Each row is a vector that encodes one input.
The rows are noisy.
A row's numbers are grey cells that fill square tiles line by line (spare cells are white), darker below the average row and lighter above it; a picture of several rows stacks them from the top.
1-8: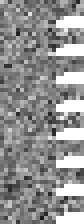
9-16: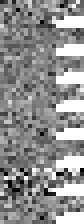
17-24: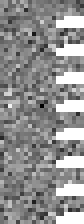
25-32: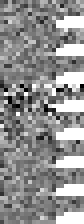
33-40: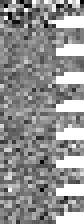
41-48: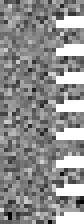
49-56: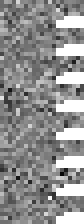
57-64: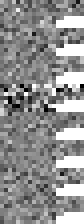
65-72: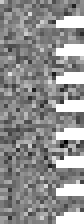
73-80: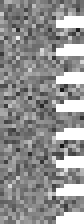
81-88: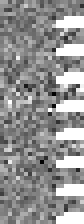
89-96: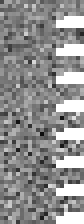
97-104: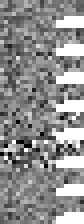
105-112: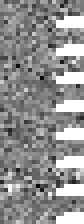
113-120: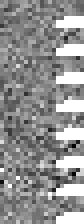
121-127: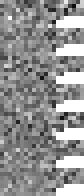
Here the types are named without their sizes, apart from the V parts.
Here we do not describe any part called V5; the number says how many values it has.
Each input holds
a list of items, each a true/false value and a value of V5.
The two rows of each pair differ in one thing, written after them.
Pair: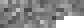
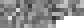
the true/false value in item 1 of the list
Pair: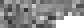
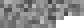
the value of V5 in item 1 of the list
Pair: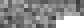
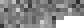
the value of V5 in item 1 of the list
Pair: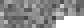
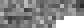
the true/false value in item 1 of the list
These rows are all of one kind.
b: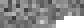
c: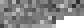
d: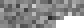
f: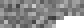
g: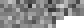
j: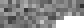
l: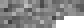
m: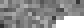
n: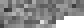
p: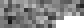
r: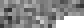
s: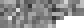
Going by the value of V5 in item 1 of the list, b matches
d, f, j and p.
